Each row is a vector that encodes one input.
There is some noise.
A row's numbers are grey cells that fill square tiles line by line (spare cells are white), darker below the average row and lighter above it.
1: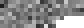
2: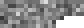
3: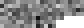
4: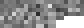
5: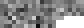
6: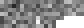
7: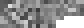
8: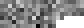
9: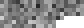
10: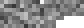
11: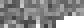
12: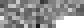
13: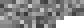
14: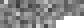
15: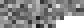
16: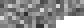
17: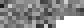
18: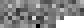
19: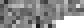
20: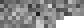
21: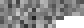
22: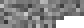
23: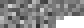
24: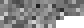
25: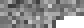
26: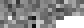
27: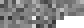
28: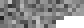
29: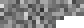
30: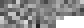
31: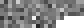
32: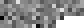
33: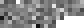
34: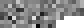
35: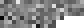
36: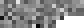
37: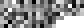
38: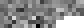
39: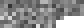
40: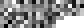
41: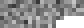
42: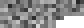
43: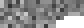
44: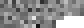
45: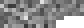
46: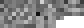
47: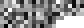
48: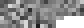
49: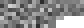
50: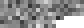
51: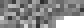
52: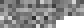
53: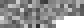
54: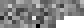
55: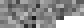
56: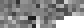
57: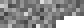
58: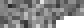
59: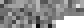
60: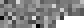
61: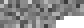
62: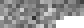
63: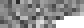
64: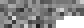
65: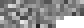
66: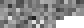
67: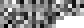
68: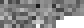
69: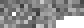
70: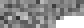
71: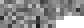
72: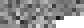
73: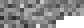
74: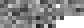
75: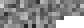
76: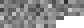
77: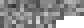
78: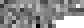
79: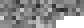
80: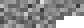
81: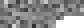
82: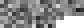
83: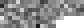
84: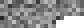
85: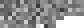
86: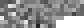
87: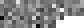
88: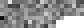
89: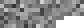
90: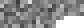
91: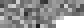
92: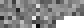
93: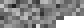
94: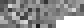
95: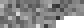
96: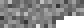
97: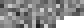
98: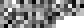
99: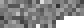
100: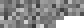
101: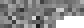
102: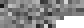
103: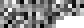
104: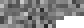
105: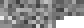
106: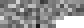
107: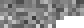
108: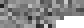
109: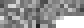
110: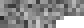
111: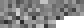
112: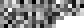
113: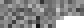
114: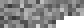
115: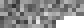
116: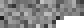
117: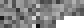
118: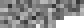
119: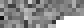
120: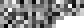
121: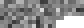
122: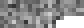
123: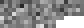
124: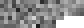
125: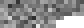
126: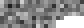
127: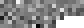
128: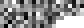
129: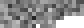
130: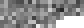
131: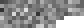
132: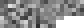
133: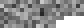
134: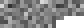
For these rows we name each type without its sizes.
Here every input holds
a list of points on a line.
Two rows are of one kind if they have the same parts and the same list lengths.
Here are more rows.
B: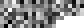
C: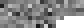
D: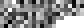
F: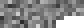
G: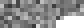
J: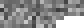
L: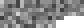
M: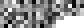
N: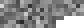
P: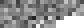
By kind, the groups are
B, D, M
C
F, G, J, L, N, P

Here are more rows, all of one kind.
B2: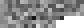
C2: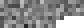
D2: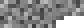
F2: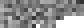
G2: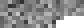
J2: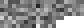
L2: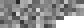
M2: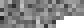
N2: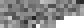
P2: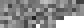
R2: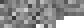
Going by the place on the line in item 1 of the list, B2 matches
F2, N2 and P2.
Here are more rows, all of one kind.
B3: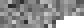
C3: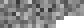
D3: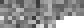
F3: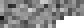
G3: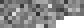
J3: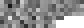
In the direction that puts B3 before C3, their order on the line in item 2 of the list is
F3, B3, D3, G3, C3, J3.
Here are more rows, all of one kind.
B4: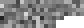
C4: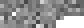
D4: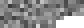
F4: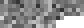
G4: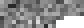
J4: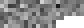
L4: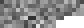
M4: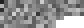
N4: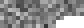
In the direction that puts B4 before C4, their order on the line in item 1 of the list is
G4, D4, B4, J4, N4, L4, F4, C4, M4.
